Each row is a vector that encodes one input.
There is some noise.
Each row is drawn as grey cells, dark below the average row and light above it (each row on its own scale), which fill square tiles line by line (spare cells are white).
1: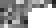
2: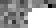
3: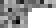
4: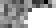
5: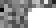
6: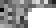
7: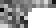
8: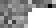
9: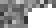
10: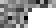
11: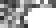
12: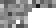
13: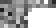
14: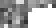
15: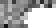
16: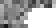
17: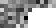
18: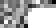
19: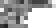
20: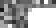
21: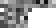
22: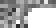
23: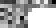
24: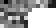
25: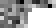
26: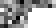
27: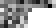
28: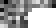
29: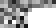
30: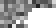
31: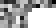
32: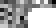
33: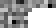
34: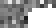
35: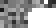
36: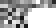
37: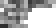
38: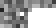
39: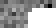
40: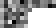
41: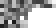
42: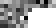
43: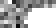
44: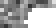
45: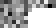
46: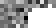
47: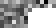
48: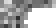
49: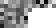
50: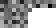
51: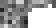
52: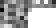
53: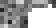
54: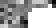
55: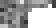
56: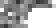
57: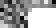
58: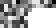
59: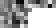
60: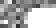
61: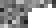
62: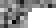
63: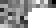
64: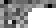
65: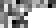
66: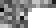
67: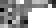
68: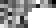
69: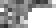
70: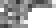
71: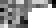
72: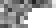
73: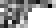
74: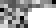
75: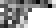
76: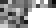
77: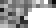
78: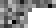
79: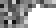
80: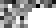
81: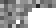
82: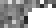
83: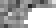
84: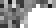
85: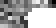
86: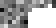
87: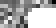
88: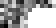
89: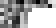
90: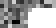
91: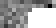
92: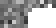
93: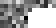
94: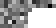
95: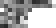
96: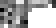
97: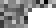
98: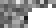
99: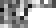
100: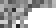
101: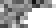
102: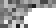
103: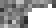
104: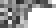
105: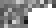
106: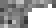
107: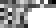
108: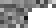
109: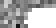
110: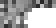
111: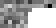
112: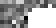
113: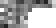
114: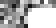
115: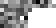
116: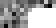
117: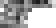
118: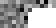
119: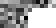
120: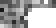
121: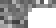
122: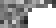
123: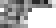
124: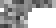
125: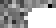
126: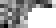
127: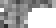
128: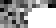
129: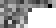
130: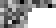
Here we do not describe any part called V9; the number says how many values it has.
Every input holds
a value of V9, together with a list of up to two points on a 4-point line.
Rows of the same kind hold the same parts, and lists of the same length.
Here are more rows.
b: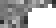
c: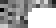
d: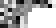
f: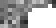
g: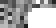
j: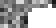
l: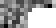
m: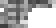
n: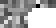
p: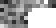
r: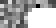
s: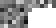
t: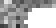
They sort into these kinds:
b, f, j, s
c, d, l, p
g, m, n, r, t

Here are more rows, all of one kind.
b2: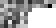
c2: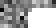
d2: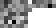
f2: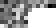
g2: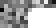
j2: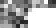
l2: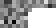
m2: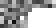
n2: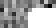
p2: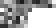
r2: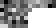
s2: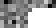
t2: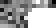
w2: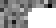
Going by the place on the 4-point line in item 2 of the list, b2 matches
d2, g2 and n2.
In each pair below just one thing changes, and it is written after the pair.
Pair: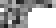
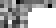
the place on the 4-point line in item 2 of the list
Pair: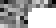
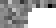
the value of V9
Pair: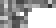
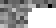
the place on the 4-point line in item 1 of the list
